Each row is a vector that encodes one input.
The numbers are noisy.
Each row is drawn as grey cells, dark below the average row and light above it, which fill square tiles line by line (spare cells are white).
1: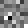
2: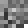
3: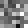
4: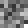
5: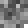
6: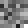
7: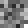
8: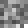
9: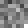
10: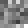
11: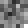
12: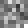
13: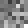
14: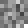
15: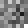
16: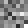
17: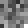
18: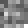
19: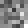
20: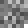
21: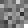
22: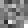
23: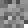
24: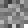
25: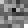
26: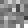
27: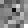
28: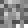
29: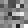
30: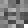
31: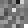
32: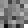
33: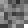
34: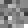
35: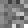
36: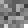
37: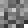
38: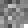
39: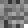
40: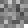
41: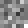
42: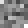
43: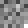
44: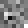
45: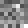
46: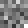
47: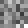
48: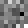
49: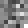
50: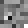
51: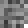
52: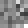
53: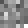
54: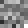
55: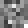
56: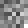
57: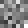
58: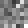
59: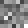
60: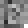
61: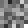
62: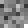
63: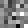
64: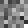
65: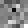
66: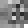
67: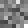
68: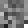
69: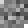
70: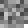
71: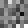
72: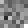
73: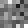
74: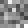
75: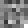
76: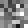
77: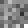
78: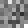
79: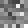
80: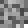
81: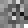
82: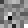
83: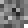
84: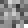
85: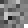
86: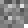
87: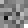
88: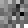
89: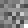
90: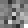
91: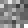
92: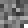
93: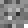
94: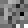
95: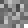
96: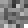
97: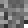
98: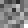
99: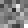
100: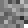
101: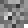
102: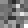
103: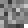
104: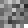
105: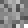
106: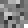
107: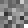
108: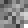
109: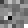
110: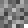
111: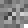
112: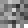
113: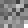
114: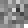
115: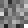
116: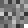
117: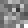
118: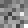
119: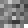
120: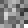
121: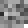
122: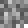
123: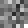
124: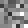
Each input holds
a point on a 7-point line, together with either a point on a 6-point line, or three true/false values.
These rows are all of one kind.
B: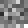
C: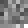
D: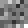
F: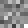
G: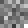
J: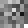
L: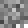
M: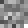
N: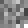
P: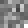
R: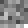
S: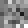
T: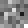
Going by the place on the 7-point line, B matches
C, N and R.
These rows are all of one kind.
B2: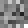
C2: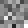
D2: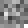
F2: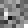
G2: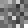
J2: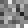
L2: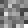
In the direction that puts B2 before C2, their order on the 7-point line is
G2, B2, J2, L2, D2, F2, C2.
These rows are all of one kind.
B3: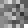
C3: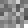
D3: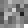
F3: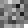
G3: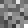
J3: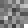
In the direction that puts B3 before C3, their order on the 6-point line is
D3, F3, B3, C3, G3, J3.
